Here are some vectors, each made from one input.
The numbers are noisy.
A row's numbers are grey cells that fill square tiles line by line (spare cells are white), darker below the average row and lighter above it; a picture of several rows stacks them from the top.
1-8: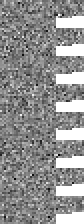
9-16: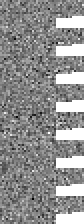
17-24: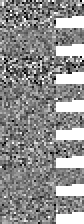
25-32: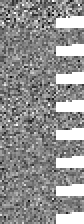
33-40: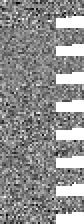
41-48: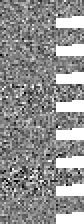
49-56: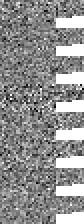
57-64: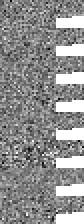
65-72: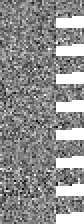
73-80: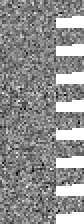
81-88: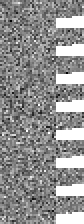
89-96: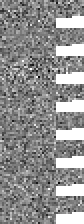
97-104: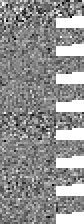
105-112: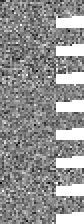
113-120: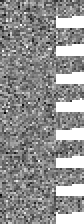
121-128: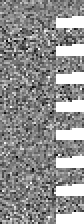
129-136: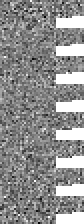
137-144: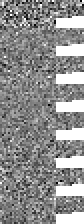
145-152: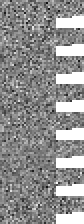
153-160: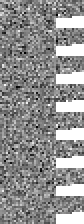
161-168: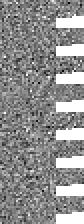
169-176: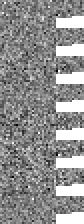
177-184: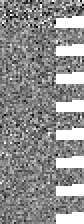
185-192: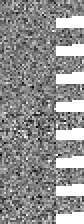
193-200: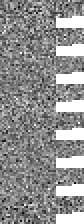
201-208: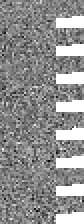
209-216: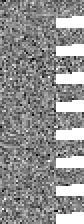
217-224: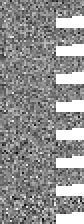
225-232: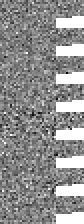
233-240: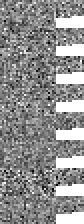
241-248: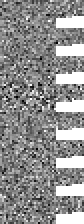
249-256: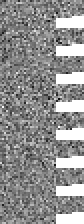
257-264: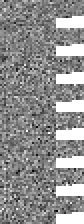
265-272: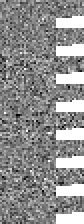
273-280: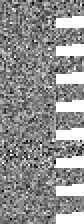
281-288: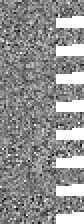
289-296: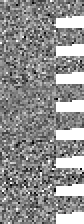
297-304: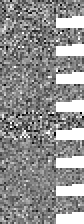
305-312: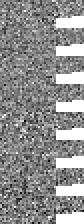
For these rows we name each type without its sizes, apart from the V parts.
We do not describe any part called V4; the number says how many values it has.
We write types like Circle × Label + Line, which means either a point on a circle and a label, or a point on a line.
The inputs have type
List(Line × (Line + V4)).
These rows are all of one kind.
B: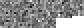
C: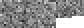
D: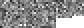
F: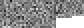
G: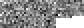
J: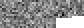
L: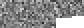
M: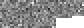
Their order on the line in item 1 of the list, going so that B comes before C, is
D, G, F, B, L, M, C, J.
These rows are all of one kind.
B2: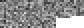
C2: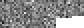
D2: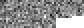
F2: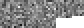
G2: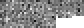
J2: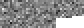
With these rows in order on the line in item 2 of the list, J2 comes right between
D2 and F2.
